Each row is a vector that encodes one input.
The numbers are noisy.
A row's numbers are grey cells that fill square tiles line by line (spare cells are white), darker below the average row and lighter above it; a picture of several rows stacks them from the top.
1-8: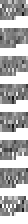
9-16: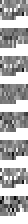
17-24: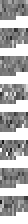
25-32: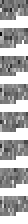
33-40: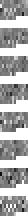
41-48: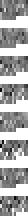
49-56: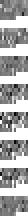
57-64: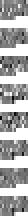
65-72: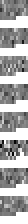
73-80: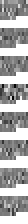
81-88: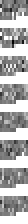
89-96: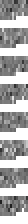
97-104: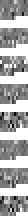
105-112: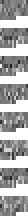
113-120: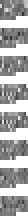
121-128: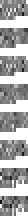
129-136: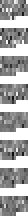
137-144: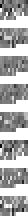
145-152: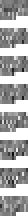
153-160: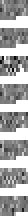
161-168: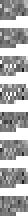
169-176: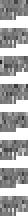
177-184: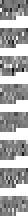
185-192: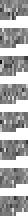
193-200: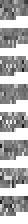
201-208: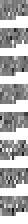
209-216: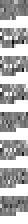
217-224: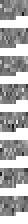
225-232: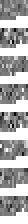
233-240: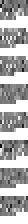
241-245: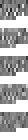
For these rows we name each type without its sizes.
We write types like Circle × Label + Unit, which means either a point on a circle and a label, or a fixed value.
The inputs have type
Bool × Bool × Bool × Bool + Unit.
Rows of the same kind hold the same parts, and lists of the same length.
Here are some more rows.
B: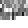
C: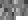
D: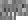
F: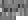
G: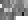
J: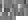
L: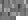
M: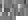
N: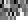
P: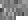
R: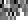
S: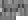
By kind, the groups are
B, C, D, F, G, J, L, M, P, S
N, R

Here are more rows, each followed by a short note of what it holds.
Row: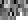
a fixed value
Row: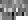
four true/false values
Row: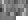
four true/false values
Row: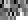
a fixed value
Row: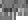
four true/false values
